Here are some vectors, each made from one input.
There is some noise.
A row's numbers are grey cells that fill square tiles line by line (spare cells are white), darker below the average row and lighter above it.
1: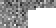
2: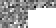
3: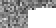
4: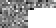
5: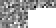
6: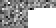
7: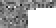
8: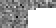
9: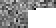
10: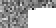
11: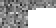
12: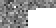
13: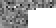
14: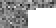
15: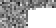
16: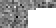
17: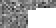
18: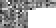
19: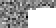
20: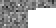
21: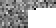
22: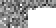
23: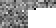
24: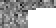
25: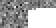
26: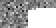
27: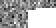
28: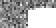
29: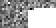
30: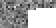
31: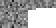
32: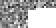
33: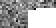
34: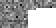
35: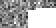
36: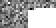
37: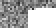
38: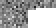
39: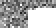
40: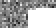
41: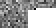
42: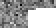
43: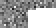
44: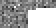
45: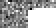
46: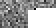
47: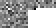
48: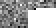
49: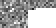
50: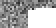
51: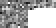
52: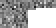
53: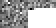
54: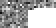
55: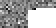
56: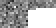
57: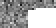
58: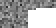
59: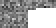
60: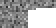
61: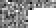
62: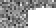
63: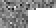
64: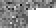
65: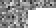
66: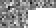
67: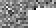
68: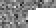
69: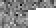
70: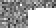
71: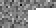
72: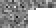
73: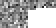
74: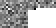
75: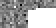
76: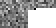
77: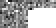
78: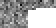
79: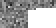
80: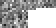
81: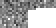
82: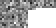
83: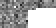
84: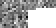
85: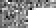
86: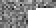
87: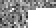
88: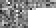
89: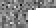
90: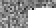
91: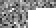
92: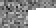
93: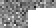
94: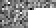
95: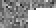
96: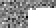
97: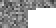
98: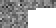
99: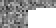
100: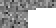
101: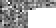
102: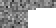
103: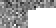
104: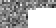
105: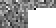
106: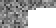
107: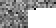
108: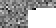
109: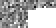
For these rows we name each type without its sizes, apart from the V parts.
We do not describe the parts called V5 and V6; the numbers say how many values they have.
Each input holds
a value of V6, together with either a label, or a true/false value and a value of V5.
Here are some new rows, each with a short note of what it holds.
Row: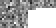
a label and a value of V6
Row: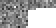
a true/false value, a value of V5 and a value of V6
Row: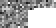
a label and a value of V6
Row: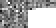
a label and a value of V6
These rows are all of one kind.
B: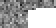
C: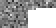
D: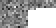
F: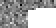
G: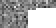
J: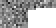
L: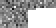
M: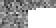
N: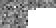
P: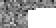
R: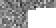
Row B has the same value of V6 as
F and P.
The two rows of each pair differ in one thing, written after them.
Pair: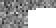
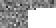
the value of V6
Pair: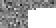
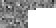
the value of V5
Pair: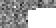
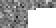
the value of V6
